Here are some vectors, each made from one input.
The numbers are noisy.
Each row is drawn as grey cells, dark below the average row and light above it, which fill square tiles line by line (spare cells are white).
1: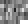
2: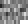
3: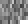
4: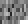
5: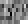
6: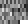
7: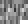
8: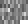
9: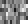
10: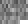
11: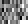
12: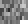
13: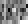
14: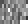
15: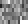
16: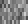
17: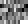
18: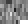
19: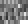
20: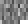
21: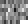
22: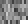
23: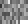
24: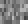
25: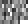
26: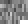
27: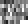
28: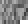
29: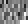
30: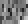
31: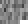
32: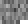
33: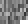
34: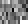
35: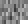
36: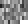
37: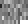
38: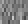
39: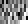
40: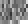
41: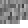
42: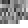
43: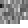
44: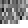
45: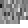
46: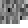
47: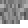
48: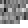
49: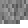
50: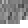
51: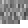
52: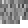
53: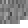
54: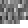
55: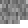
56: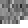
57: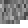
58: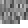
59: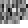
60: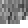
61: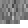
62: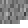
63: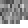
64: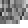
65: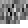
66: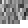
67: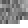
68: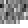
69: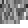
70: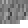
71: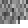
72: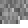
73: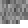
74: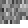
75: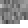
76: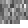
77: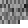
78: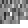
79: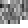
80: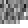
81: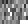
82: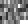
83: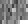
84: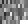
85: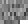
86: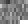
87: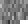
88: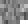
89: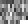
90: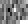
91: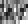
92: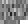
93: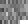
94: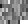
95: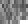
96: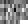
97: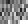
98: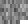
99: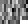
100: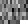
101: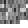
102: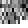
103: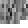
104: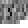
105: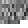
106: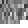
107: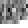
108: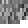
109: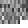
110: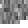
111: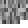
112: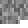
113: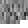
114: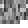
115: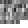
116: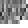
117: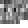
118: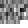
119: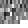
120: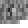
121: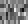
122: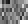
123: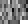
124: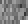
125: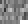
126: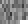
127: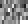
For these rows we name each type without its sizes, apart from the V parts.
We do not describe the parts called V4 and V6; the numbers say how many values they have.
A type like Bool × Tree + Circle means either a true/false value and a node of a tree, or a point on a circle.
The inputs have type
Bool × (Line + V4) + V6.
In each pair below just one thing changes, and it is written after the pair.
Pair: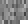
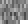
the value of V4
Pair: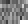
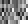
the true/false value
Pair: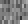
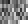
the value of V4
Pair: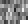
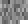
the value of V4
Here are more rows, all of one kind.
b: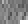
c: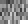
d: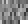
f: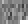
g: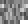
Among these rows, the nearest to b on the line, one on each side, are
d and f.
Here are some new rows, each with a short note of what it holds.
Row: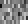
a value of V6
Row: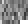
a true/false value and a value of V4
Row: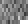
a true/false value and a value of V4
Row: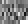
a true/false value and a value of V4
